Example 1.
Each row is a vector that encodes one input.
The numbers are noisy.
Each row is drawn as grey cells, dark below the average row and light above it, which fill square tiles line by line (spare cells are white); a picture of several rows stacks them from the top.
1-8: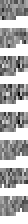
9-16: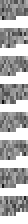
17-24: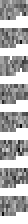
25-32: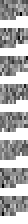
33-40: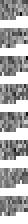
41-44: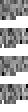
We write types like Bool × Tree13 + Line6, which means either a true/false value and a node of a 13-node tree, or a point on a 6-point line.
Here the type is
Tree8 + Unit.
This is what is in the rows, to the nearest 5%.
About 10% of them hold a fixed value. The rest hold a node of an 8-node tree.
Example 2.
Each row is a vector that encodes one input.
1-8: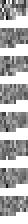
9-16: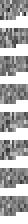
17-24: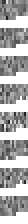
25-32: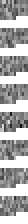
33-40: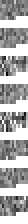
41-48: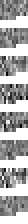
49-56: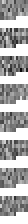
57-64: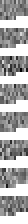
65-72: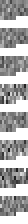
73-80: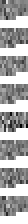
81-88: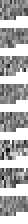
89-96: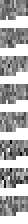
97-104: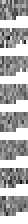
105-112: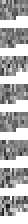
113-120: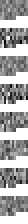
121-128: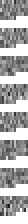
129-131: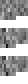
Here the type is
Tree10.
